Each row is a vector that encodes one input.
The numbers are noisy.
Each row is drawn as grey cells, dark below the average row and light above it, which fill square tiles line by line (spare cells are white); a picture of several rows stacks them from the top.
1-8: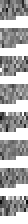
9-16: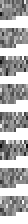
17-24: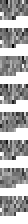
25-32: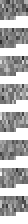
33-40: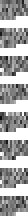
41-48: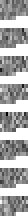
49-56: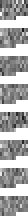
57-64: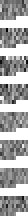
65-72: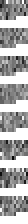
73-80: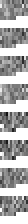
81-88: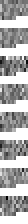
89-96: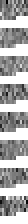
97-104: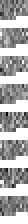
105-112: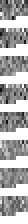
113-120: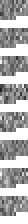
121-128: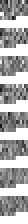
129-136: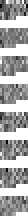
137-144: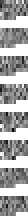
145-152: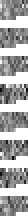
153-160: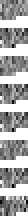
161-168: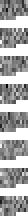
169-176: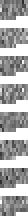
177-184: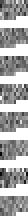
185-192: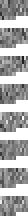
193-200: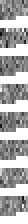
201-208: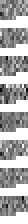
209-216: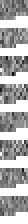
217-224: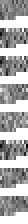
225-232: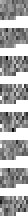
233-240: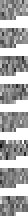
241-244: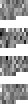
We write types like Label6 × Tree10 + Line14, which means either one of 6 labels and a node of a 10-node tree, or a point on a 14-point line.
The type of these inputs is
Line7 + Line10 × Line10.
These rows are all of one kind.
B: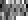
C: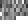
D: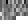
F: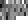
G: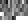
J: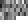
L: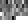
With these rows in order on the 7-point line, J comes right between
C and F.
